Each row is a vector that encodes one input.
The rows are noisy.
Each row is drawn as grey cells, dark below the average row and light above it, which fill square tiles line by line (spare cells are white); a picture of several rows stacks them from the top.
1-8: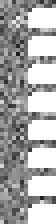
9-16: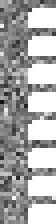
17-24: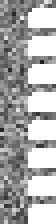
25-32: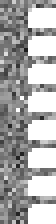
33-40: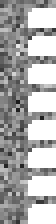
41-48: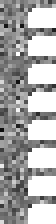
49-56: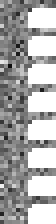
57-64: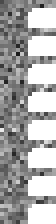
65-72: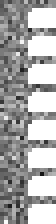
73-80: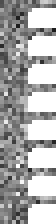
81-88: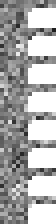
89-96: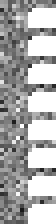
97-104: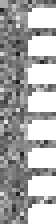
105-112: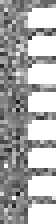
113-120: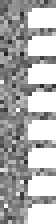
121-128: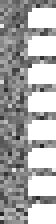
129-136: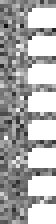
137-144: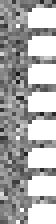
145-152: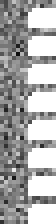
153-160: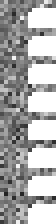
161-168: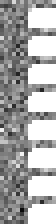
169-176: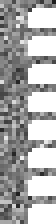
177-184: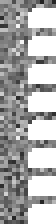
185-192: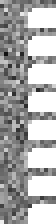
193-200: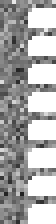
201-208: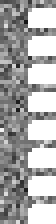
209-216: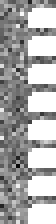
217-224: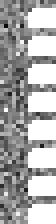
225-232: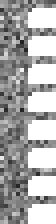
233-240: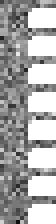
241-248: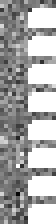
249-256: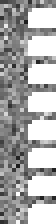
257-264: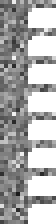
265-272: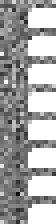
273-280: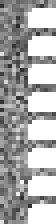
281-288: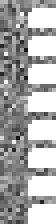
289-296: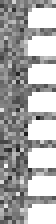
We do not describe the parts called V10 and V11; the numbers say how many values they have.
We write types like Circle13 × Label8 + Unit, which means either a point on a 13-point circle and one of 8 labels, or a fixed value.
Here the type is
(Label6 × V11 + V10) × Label8.
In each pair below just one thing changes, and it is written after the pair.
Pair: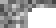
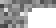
the label
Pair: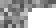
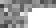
the value of V10
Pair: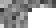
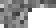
the value of V10
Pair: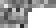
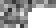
the value of V10
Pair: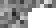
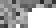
the label
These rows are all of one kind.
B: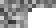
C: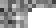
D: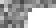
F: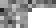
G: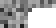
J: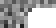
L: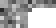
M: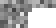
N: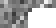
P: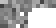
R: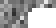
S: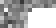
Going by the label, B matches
C, F and L.
